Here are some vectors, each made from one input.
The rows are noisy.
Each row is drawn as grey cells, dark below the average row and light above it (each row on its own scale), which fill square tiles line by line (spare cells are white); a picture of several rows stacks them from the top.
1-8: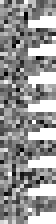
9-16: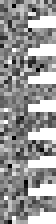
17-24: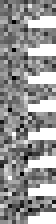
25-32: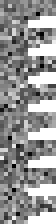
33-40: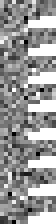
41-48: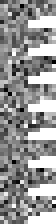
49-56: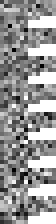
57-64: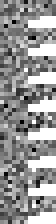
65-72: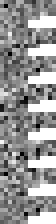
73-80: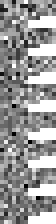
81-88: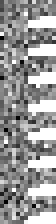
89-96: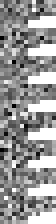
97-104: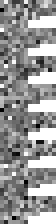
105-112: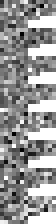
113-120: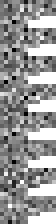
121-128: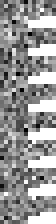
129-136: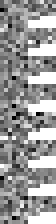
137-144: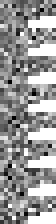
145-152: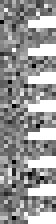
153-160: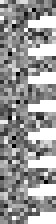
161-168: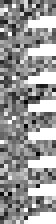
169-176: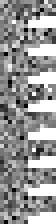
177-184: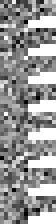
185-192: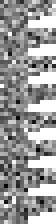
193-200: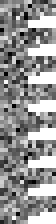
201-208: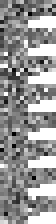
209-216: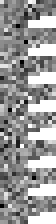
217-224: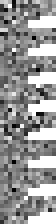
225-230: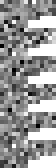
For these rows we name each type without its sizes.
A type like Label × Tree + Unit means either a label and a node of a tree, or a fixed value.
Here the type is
Line + List(Circle).
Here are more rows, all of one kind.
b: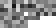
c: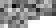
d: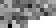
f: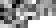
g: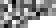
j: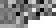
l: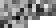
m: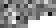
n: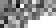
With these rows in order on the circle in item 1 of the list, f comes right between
b and c.
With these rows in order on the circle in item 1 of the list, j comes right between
c and m.
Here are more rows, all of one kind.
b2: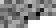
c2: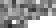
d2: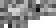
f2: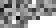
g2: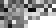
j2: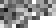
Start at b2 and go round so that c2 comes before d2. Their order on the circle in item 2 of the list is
b2, g2, c2, j2, d2, f2.
